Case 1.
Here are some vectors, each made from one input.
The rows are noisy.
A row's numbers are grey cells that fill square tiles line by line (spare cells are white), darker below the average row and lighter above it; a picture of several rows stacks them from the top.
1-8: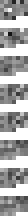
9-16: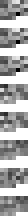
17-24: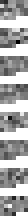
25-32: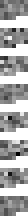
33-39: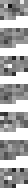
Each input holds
a node of an 8-node tree.
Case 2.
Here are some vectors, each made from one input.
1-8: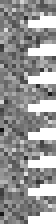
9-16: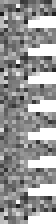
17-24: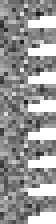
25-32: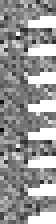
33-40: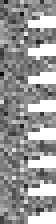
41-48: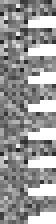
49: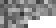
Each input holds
either a fixed value, or three true/false values.
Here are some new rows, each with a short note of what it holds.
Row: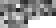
a fixed value
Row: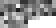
a fixed value
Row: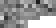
three true/false values
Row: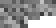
three true/false values
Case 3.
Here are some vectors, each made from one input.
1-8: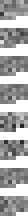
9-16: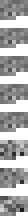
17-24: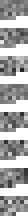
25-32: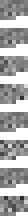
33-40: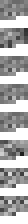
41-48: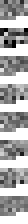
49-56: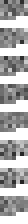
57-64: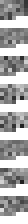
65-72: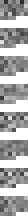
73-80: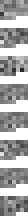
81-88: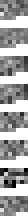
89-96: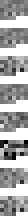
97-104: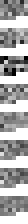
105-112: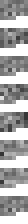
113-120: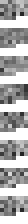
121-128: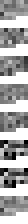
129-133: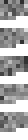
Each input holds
either a fixed value, or a node of an 11-node tree.
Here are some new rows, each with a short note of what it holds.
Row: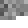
a node of an 11-node tree
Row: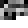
a fixed value
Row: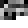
a fixed value
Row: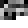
a fixed value
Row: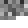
a node of an 11-node tree
